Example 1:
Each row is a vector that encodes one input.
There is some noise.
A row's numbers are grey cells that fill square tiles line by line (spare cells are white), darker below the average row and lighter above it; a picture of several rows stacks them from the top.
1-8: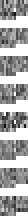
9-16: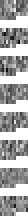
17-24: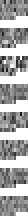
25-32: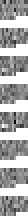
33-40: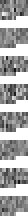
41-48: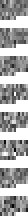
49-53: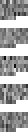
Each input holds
a point on a 6-point line.
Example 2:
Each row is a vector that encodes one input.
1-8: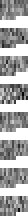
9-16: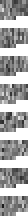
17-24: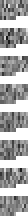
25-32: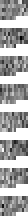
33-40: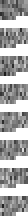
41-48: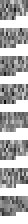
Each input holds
a point on a 10-point circle.
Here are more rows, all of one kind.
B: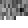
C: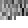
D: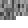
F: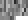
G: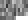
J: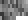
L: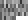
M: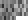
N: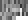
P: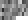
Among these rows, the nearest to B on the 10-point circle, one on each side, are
C and J.
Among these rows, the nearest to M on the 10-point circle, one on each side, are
D and L.
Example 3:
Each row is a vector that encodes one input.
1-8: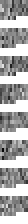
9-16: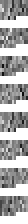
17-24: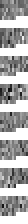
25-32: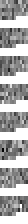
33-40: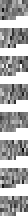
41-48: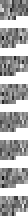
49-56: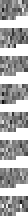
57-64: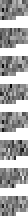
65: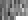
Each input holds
a point on an 8-point line.
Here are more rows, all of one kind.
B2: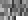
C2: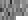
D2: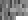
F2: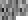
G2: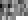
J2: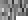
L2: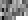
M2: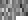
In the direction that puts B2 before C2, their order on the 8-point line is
B2, J2, M2, G2, D2, C2, F2, L2.
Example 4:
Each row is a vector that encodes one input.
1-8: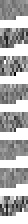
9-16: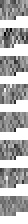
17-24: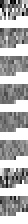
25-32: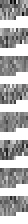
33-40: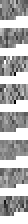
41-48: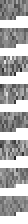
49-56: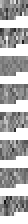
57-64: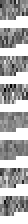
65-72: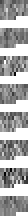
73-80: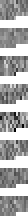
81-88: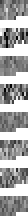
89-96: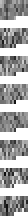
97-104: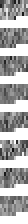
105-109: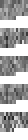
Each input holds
a point on a 5-point line.
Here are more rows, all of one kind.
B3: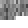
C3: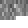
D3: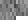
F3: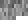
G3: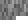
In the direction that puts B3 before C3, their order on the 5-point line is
G3, D3, B3, F3, C3.
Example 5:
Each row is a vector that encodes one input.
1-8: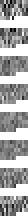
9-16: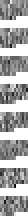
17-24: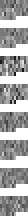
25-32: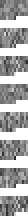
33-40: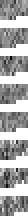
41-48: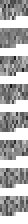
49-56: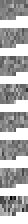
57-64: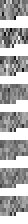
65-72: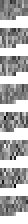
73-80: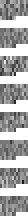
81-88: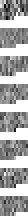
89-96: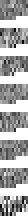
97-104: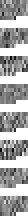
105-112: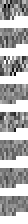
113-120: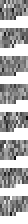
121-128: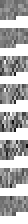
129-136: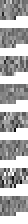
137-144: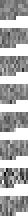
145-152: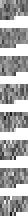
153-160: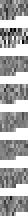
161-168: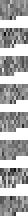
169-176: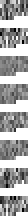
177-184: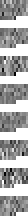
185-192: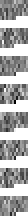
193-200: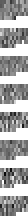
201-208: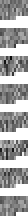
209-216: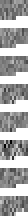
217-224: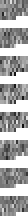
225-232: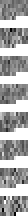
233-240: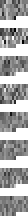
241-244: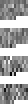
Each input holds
a point on a 10-point line.
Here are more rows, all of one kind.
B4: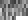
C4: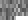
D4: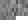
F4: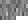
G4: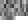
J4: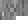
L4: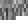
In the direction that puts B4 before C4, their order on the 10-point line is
G4, J4, F4, B4, D4, C4, L4.
